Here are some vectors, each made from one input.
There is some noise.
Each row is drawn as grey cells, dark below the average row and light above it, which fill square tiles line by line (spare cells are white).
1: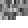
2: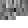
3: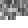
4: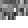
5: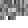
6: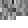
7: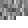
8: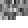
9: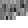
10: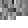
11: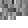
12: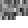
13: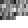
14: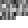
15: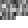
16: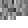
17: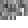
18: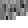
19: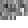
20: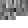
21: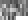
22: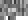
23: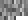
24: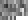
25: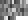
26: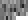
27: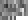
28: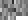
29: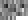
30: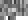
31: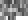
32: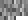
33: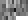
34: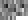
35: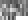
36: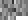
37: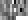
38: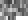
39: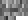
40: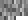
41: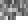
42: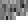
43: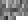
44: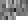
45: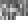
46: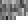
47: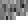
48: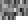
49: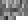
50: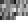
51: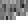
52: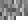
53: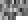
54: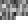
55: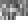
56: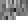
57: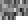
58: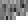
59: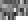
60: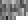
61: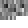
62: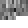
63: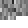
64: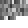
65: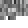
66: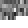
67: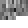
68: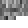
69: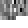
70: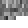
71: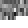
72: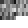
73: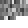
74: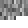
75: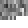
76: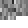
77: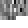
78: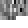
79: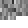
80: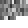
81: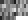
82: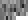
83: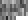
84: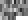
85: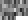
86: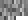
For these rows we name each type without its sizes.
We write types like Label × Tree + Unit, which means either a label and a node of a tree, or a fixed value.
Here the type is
Bool × Bool × Bool + Tree.
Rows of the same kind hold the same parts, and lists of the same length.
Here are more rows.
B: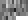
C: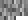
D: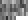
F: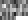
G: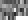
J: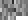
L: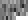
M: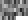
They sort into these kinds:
B, C, D, J, L
F, G, M

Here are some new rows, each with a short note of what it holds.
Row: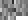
three true/false values
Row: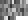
a node of a tree
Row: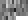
three true/false values
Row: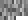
three true/false values
